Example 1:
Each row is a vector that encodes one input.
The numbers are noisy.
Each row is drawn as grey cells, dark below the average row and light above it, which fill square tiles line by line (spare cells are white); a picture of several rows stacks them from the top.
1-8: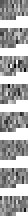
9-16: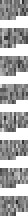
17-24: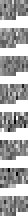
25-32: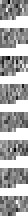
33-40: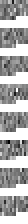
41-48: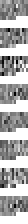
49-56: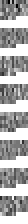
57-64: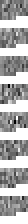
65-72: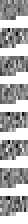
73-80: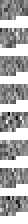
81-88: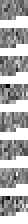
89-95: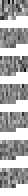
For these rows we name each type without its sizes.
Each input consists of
a label, together with a list of points on a line.
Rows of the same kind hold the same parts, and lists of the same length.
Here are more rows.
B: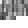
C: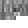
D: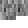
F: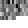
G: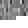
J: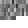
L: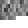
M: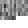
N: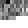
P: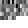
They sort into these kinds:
B, C, G, J
D, L, M
F, N, P

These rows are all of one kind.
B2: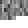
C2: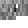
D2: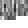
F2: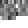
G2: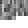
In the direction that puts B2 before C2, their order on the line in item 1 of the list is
D2, G2, B2, F2, C2.
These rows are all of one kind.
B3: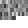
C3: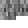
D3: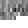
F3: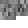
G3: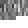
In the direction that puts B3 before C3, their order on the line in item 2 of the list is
D3, B3, G3, C3, F3.
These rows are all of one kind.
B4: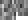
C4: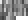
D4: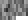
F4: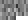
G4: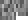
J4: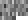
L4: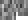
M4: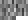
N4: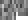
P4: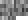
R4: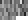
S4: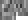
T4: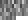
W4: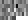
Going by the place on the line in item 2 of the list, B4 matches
C4, D4, F4 and P4.
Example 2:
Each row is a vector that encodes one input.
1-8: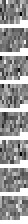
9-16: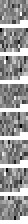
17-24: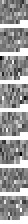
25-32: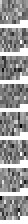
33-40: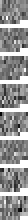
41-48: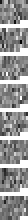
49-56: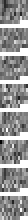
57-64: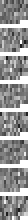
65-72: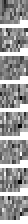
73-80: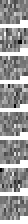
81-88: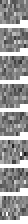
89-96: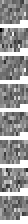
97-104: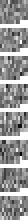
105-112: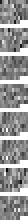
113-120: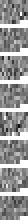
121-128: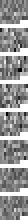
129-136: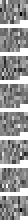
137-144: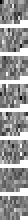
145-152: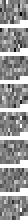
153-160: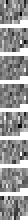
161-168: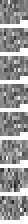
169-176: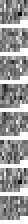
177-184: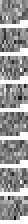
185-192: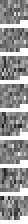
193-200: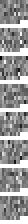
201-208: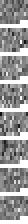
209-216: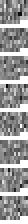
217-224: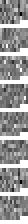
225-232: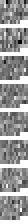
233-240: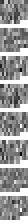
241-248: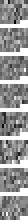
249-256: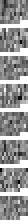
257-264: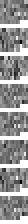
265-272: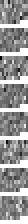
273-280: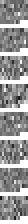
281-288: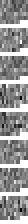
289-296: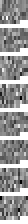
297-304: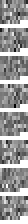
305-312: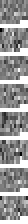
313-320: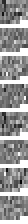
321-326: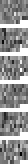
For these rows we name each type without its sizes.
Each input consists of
either a point on a circle, or a point on a line and a true/false value.
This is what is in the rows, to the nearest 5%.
About 40% of them hold a point on a circle. The rest hold a point on a line and a true/false value.
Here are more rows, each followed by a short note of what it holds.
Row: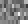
a point on a circle
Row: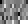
a point on a line and a true/false value
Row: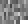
a point on a circle
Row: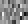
a point on a line and a true/false value
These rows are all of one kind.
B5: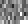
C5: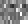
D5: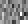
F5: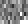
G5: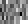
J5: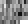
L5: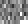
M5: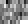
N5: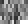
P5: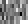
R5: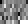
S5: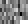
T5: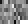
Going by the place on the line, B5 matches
D5, F5 and L5.
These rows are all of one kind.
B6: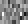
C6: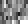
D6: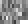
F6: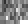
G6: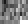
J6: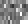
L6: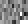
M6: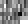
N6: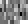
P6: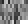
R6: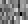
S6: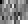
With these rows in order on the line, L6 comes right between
B6 and J6.
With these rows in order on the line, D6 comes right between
F6 and J6.
